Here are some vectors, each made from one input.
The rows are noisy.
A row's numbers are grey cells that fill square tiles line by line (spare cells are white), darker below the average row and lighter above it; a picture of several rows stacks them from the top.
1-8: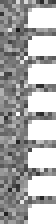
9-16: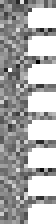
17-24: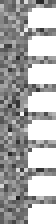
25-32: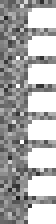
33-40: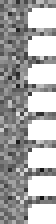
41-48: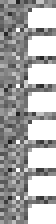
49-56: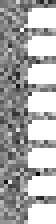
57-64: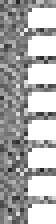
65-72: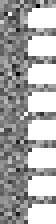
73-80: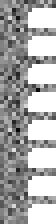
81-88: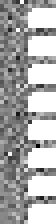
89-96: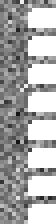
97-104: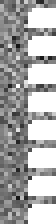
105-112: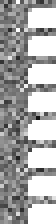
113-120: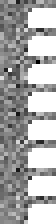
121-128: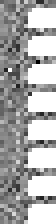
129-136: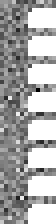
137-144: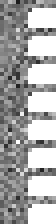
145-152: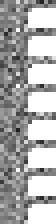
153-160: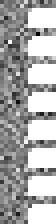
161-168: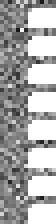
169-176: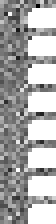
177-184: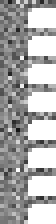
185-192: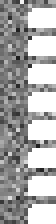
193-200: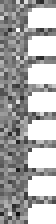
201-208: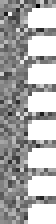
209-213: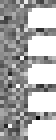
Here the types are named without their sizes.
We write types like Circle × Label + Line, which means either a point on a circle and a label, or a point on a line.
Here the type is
Circle + Tree.
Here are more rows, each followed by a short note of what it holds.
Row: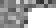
a point on a circle
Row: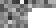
a node of a tree
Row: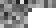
a node of a tree
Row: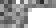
a point on a circle
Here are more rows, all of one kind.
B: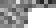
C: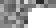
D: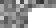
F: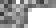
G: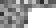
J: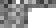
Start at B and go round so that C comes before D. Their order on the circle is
B, C, D, J, F, G.
